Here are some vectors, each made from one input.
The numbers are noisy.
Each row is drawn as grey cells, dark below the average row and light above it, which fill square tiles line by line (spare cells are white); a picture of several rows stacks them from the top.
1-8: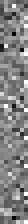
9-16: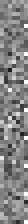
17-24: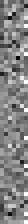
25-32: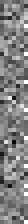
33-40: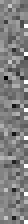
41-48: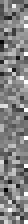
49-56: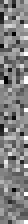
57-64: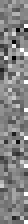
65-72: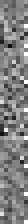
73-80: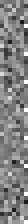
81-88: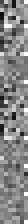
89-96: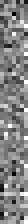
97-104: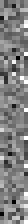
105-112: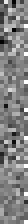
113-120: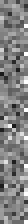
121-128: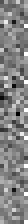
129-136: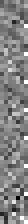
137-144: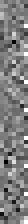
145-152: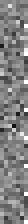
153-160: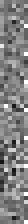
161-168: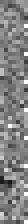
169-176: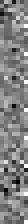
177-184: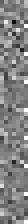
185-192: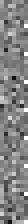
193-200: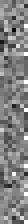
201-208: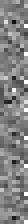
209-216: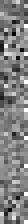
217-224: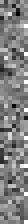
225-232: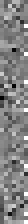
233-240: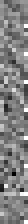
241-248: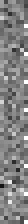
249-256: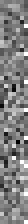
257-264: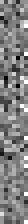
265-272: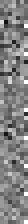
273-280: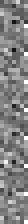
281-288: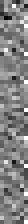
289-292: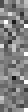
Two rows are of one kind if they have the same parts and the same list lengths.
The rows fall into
3 kinds.
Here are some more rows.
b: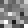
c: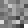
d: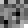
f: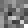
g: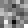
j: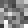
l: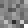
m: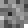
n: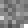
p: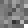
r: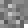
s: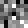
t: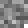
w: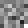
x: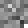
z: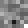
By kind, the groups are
b, f, g, l, p, z
c, j, m, n, r, t, w, x
d, s

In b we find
one of 9 labels.
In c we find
a point on a 14-point circle and one of 9 labels.
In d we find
a point on a 17-point circle.
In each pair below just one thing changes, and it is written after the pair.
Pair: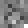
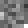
the place on the 14-point circle
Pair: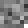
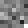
the label
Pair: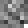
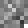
the label
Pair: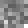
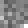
the label
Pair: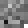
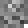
the label
